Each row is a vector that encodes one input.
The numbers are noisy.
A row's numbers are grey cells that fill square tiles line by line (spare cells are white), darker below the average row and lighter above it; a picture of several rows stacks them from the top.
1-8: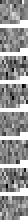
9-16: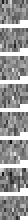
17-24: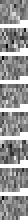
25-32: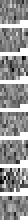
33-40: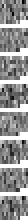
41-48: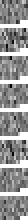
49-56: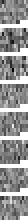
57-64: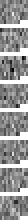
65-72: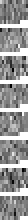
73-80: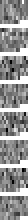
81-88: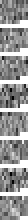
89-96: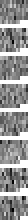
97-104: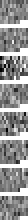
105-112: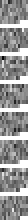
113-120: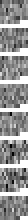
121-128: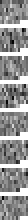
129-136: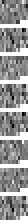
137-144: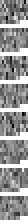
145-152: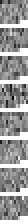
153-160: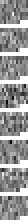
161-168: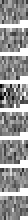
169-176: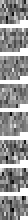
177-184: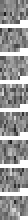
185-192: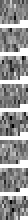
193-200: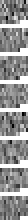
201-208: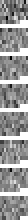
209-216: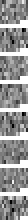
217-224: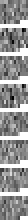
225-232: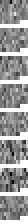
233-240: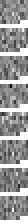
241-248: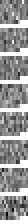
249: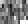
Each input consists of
a list of up to two items, each either a point on a 6-point line, or a point on a 7-point line.
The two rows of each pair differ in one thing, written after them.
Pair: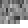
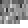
the place on the 6-point line in item 2 of the list
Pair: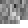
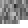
the place on the 6-point line in item 2 of the list
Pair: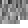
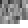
the place on the 6-point line in item 2 of the list
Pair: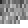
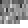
the place on the 6-point line in item 2 of the list
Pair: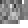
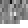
the place on the 7-point line in item 1 of the list
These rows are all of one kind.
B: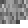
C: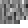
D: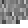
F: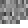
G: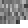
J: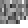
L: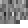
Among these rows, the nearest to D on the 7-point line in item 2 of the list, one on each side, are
B and F.
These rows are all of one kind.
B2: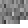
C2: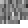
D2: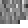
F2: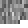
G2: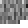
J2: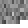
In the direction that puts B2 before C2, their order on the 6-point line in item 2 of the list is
F2, D2, J2, B2, G2, C2.
